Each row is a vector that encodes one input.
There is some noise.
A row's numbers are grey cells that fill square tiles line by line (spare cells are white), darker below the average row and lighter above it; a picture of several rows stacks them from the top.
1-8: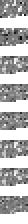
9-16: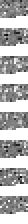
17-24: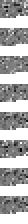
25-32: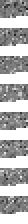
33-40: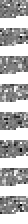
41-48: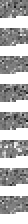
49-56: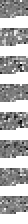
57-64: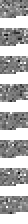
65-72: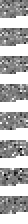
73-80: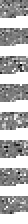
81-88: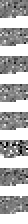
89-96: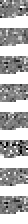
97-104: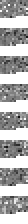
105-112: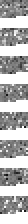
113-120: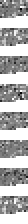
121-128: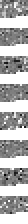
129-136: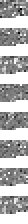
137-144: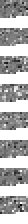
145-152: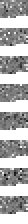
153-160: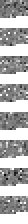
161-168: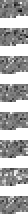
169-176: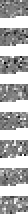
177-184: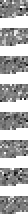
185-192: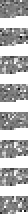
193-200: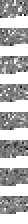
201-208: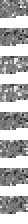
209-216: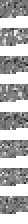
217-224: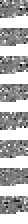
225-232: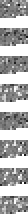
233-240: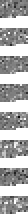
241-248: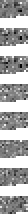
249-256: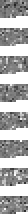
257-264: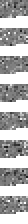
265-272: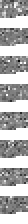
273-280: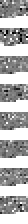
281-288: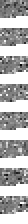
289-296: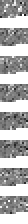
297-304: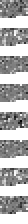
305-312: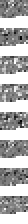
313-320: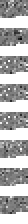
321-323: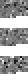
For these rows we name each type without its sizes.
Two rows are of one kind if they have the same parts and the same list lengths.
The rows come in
2 kinds.
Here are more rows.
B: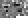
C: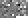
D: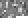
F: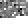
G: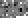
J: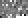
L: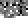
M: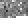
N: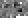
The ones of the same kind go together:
B, C, D, F, G, J, M, N
L

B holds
a node of a tree and a true/false value.
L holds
a fixed value.
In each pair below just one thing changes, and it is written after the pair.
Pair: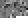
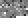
the node of the tree
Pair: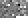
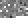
the node of the tree
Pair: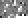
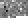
the node of the tree
